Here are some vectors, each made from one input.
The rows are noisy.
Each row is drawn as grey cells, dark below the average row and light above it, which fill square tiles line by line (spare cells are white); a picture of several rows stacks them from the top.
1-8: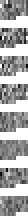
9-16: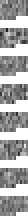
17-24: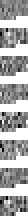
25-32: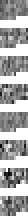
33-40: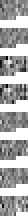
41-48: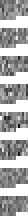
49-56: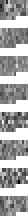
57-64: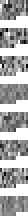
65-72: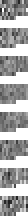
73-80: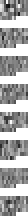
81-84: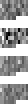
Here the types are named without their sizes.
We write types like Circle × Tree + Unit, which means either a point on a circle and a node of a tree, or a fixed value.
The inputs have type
Bool × (Line + Tree).
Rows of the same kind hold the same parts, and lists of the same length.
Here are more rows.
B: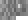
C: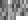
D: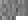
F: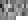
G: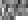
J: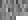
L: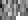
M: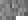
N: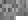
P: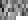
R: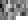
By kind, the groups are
B, C, F, N, P, R
D, G, J, L, M

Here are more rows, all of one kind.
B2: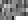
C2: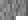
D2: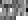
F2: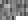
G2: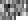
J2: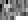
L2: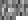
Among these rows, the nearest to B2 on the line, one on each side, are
C2 and J2.
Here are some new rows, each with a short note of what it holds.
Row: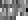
a point on a line and a true/false value
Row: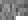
a point on a line and a true/false value
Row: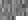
a point on a line and a true/false value
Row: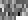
a point on a line and a true/false value
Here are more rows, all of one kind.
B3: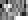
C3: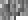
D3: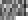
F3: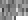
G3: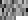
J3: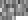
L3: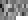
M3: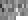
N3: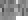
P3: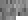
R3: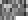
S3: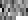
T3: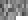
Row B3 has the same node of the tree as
D3, J3 and R3.
